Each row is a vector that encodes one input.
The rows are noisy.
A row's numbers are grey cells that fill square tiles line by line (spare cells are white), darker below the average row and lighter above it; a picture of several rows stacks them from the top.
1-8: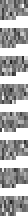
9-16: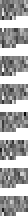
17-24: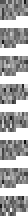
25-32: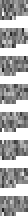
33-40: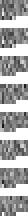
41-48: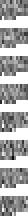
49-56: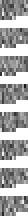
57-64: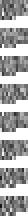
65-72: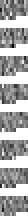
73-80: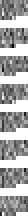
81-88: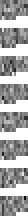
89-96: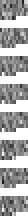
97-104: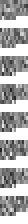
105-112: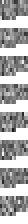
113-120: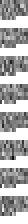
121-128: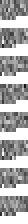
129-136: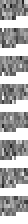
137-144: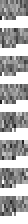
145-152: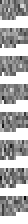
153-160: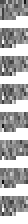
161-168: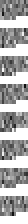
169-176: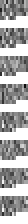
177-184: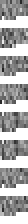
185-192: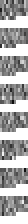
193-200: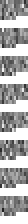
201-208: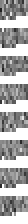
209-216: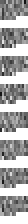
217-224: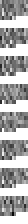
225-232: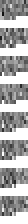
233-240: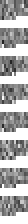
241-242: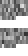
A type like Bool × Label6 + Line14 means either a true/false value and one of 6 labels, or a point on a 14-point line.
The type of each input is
Line10 + Tree7.
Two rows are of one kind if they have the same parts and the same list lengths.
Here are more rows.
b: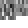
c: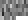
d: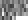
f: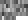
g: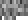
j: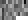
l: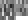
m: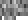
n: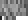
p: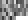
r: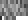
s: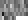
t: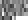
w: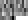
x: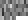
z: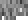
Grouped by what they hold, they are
b, d, l, p, t, w
c, f, g, j, m, n, r, s, x, z

